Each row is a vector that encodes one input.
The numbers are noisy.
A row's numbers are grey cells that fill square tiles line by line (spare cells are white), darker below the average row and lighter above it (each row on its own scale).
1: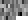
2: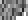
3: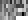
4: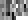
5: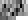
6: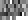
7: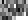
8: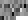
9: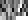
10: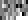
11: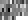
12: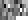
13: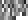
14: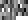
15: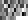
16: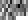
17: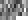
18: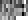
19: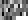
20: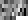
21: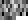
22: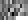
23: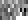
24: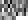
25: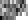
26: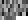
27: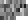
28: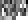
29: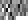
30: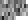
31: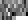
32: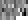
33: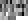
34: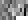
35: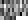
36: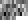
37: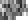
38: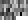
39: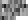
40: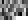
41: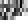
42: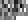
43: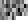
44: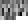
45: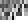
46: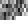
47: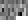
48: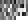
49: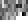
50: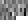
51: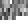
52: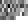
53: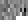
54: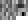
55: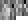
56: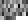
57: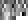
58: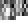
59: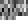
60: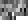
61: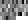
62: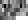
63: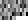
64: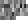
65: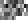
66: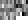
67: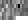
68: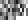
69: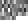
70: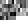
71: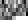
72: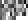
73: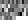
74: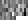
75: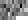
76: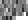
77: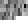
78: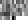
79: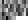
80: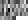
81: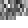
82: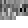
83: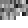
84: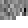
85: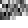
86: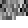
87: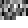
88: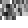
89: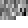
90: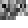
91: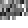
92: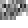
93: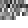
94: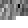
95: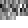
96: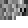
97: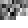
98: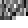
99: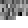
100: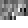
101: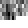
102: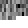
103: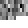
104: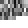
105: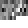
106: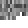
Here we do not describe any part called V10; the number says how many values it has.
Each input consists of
a point on a 6-point line, together with either a point on a 9-point line, or a value of V10.
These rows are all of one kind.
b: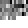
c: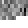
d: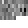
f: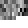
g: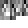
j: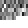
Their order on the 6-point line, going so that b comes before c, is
f, g, b, j, d, c.
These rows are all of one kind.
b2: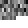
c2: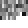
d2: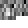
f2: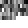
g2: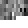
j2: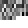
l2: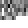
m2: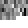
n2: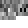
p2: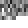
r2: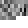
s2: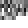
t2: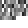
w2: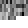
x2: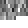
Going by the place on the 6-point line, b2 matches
d2, f2, g2 and j2.
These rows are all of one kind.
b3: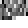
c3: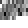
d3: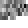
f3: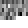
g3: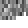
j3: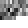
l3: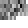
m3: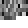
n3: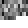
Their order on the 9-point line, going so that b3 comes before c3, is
j3, b3, l3, g3, d3, c3, f3, m3, n3.
